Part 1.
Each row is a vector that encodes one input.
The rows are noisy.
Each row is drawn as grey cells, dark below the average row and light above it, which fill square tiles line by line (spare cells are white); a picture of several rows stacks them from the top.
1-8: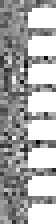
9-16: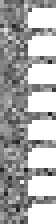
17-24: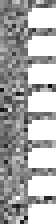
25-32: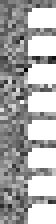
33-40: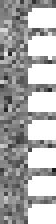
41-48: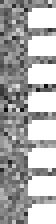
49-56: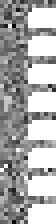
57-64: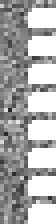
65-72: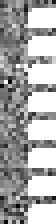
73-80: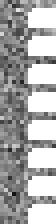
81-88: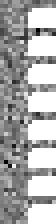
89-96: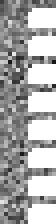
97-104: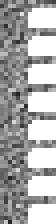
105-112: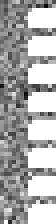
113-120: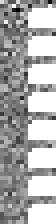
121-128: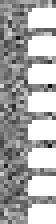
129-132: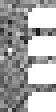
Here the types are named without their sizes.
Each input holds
a label, a point on a line and a true/false value.
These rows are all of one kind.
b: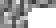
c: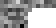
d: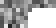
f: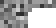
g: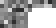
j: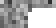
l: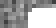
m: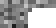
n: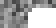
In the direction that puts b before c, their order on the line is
n, b, d, f, g, l, j, c, m.
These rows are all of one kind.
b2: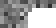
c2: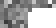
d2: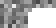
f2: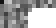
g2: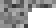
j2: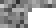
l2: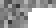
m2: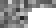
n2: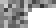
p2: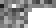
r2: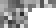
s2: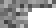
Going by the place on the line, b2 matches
g2, j2 and m2.
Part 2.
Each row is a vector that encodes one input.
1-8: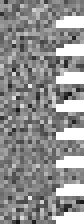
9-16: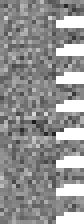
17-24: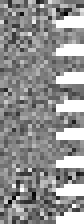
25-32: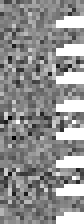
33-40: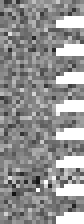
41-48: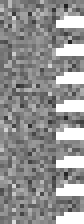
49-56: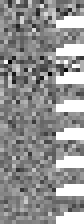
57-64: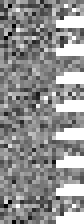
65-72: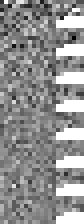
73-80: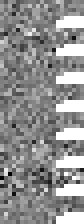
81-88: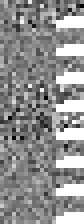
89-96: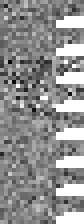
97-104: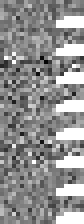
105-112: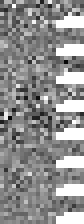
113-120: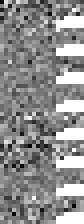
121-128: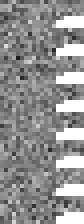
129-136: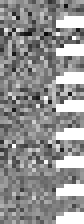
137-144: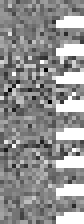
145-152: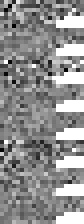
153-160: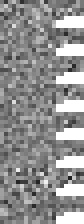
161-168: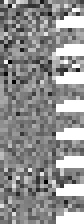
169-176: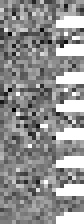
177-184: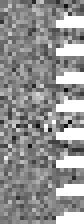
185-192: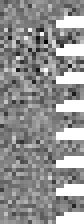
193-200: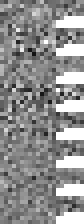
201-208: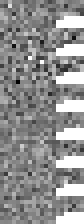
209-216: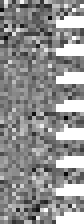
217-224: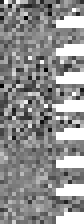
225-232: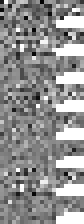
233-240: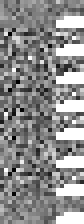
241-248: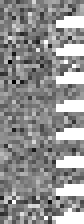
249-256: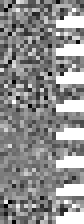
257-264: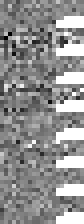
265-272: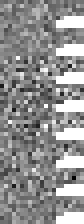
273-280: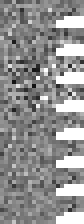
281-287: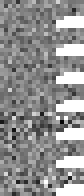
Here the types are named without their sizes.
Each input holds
either a point on a circle, or a point on a line, or five true/false values.
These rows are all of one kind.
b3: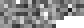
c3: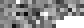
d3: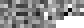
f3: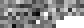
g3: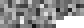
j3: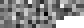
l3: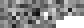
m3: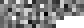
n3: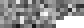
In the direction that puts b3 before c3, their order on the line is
m3, j3, g3, n3, b3, d3, c3, l3, f3.
